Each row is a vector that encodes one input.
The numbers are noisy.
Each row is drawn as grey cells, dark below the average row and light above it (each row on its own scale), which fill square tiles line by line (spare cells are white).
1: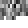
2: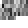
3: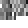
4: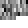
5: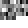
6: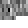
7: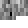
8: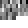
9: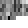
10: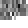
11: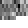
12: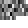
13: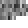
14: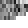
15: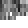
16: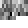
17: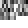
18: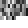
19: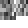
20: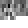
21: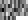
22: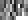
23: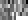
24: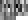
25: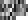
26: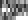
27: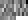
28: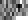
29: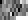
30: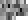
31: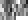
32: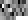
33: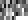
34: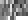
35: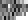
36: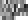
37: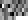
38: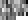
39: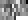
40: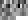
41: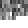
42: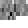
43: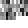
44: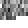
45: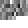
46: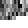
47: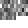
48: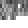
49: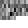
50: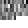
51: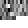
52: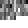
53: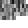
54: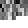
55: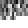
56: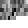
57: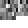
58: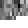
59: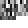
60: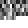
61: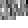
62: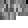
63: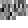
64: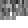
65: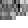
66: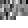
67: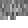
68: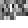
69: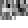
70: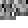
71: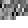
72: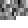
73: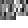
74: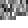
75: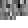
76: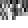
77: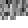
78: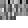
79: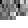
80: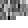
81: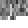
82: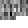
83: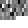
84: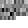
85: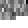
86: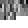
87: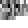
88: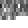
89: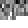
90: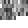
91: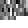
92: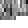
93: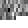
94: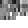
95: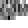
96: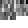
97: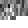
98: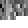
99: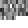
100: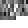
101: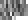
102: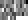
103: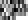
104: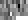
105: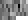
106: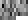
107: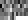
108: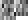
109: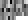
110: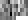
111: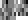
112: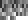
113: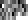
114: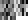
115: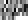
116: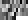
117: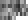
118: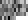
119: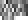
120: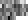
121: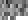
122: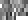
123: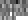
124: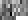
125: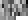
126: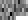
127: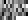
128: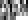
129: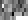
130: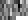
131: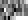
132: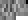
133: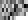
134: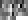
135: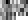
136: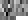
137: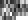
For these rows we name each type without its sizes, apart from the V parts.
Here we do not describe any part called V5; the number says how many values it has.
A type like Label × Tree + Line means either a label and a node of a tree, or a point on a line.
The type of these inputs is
Bool × Bool × Bool × Bool × (Line + V5).
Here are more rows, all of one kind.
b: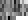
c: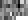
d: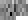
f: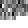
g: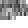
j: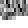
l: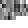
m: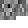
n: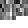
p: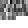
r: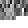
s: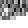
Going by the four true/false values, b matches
g, m and r.
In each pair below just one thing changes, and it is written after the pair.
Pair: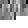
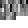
the value of V5
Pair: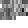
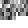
one of the four true/false values
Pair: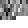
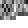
the value of V5
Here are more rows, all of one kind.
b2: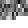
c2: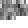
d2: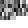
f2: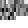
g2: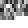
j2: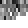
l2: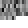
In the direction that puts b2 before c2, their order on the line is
g2, l2, b2, f2, d2, c2, j2.
